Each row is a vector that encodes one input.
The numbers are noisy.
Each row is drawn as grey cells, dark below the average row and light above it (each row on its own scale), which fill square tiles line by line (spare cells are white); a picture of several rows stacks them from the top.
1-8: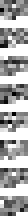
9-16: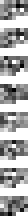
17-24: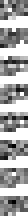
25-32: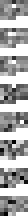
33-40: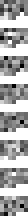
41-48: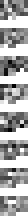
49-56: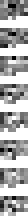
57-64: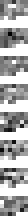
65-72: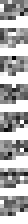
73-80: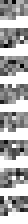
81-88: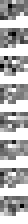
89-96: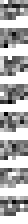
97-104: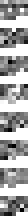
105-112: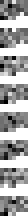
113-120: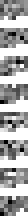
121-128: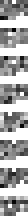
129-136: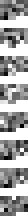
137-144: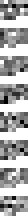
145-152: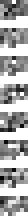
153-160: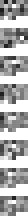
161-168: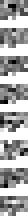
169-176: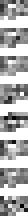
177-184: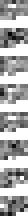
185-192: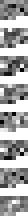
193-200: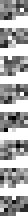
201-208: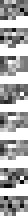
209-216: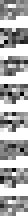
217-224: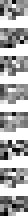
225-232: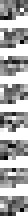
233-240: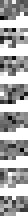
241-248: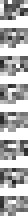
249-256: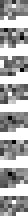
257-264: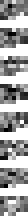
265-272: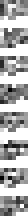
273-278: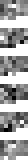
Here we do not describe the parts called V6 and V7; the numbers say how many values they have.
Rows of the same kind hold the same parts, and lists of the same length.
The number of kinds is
3.
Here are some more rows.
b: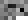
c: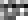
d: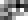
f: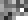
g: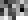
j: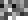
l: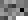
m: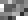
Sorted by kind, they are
b, j, l
c, d, f, m
g

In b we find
a point on a 4-point line and a value of V6.
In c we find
a point on a 9-point line.
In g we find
a point on a 4-point line, a true/false value and a value of V7.
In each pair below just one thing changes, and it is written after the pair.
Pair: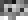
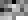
the true/false value
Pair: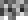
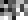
the true/false value
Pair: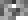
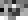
the place on the 4-point line
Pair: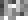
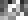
the value of V7
